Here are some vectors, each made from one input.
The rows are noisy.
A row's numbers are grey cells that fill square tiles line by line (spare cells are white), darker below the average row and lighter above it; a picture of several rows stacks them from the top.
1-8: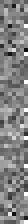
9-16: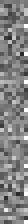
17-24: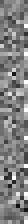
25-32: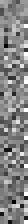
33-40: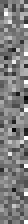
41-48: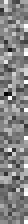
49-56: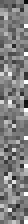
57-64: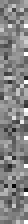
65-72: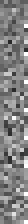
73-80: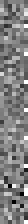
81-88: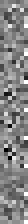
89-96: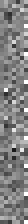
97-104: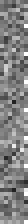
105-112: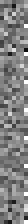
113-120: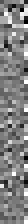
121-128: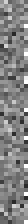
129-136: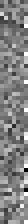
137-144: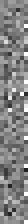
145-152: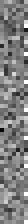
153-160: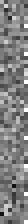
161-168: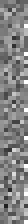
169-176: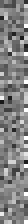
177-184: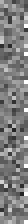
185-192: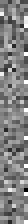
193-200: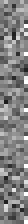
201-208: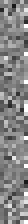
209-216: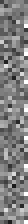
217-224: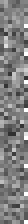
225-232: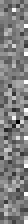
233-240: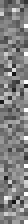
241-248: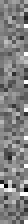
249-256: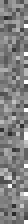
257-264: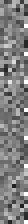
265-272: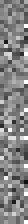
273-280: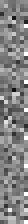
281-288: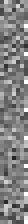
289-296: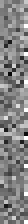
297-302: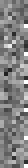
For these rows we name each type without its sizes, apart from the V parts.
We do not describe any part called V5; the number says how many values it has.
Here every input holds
a point on a line, together with either a point on a line, or a value of V5.
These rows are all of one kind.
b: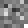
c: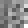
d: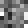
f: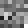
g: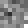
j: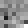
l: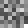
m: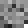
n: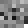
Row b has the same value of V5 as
d, l and n.
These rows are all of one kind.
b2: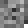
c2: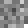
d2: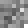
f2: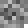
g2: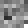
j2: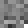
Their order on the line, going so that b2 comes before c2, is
j2, b2, c2, d2, g2, f2.
